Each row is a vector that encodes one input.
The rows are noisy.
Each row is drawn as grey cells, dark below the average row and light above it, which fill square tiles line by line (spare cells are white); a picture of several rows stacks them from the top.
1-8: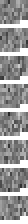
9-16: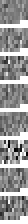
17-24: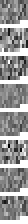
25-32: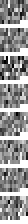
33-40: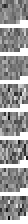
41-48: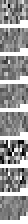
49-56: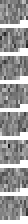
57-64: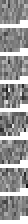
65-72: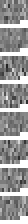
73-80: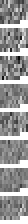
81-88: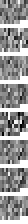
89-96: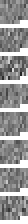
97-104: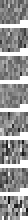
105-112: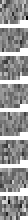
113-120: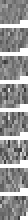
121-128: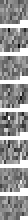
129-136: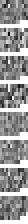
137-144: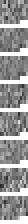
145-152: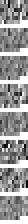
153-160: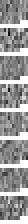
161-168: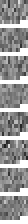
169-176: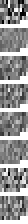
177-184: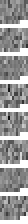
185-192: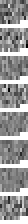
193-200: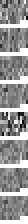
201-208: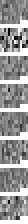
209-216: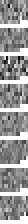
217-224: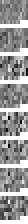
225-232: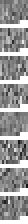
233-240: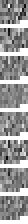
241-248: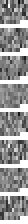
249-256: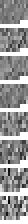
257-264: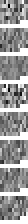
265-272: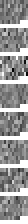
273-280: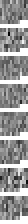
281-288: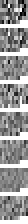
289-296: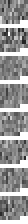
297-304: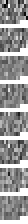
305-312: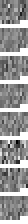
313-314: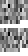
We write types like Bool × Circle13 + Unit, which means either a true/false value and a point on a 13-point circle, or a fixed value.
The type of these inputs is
Line9 + Tree12.
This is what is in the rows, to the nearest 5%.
About 40% of them hold a point on a 9-point line. The rest hold a node of a 12-node tree.
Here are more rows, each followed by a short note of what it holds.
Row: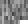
a node of a 12-node tree
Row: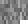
a point on a 9-point line
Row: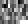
a point on a 9-point line
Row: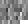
a point on a 9-point line
